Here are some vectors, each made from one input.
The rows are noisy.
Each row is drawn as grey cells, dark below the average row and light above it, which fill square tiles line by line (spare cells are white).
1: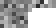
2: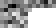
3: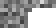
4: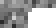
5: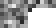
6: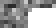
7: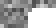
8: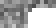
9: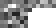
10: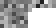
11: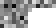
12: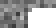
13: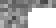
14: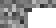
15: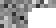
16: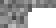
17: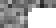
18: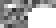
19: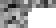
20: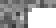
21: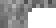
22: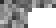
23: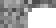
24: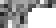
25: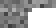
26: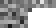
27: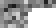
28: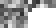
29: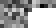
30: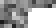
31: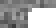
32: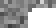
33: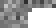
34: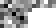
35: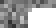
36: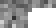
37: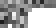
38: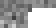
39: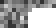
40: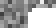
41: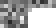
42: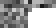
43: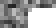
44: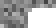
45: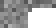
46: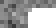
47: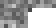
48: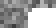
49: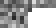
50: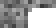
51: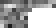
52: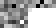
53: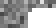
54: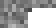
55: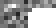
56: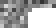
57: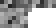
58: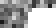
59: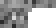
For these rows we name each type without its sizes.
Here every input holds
a list of points on a line.
